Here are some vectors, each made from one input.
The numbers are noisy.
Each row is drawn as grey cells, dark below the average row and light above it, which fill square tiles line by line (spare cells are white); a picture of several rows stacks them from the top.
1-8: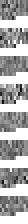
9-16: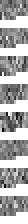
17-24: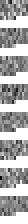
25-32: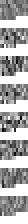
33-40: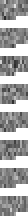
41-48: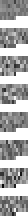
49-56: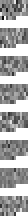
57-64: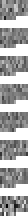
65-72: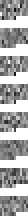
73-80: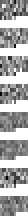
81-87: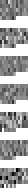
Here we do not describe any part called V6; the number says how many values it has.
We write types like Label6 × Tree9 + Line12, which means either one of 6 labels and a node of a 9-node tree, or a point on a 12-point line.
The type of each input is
(Bool × Bool × Bool + Unit) × V6 + Line5.
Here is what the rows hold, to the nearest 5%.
About 25% of them hold a point on a 5-point line. The rest hold a value of V6, together with either a fixed value, or three true/false values.
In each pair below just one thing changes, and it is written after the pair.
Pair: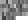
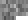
the value of V6
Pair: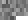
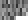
the value of V6
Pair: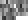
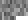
the value of V6
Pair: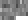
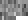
the value of V6
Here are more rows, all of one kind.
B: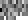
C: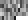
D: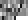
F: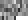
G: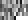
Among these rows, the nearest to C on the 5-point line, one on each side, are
D and F.
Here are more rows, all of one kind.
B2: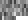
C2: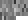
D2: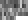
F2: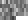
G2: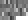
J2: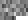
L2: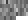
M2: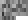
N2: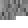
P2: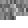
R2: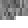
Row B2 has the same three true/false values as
C2, N2, P2 and R2.
